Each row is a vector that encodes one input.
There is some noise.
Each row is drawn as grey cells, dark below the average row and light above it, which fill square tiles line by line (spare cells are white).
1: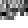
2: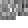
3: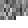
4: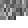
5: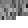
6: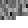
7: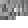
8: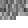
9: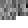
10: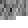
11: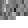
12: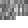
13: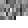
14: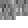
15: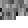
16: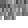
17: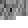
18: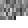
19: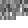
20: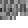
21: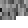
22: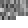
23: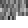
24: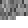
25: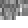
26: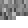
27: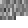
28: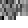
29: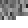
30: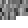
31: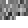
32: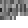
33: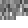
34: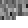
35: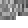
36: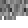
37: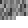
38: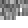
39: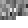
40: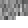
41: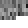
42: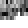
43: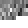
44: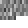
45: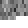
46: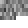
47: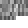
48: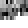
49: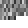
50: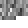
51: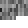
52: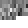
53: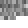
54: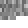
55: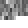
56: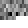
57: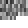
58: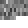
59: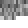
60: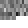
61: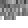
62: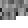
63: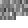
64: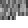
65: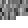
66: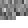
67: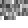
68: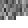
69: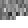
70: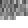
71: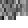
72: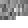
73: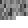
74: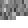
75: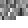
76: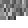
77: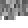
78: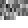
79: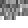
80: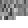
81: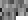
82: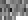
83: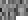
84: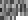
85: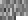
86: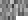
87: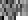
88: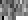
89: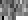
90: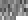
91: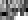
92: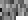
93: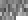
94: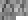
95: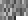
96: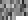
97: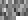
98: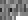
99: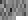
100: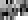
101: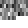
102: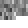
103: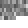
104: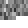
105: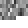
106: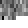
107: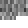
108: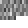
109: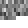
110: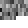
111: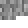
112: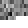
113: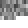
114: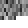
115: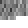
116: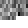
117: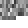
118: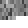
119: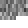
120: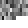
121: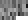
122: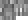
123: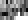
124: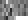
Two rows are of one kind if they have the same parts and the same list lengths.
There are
3 kinds of row.
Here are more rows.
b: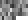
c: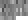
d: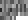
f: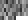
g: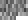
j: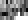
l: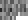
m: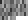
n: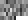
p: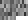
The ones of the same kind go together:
b, c, m, p
d, f, g, l, n
j

